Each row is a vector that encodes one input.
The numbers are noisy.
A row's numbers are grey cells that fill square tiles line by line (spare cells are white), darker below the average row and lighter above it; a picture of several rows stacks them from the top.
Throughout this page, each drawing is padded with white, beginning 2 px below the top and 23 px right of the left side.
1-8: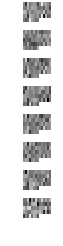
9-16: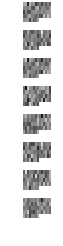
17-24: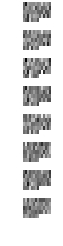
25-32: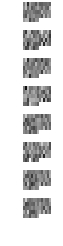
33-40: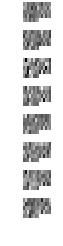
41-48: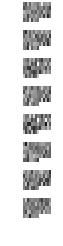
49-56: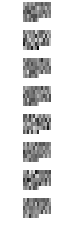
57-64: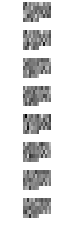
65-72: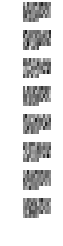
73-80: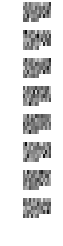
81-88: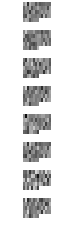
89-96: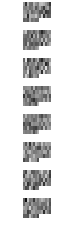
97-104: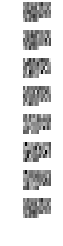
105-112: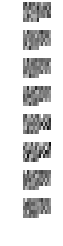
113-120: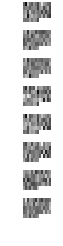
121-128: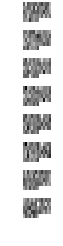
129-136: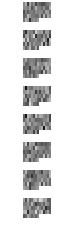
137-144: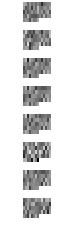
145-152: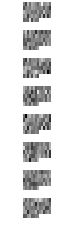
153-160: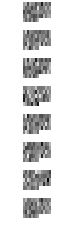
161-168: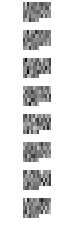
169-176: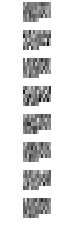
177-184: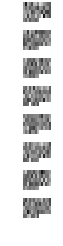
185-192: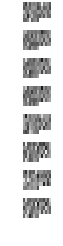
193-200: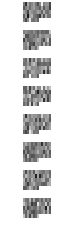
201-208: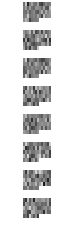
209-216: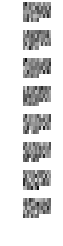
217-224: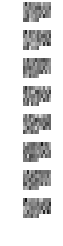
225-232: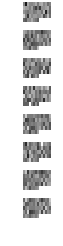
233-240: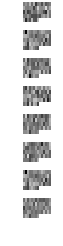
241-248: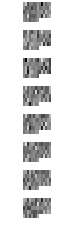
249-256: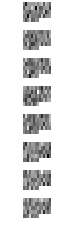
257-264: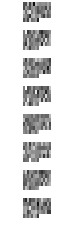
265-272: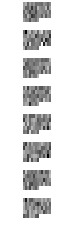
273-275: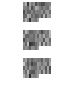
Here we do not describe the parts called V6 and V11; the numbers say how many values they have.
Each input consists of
either a fixed value, or one of 7 labels and a value of V6, or a true/false value and a value of V11.
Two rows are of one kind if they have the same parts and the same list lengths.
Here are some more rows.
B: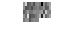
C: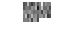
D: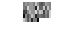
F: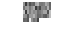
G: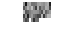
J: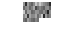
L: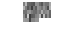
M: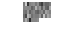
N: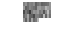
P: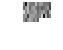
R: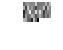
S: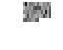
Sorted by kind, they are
B, L, M, N
C, F, G, J, P, S
D, R

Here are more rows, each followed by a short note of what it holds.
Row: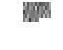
a true/false value and a value of V11
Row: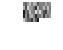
a fixed value
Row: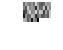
a fixed value
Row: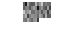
one of 7 labels and a value of V6
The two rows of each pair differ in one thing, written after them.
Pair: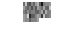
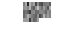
the true/false value
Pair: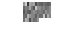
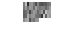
the value of V11
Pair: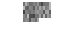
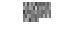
the true/false value
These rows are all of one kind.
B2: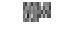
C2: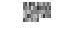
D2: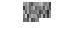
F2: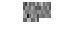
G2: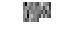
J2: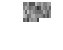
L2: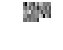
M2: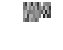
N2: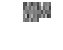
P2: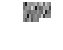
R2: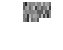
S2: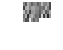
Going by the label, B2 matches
F2, G2 and N2.
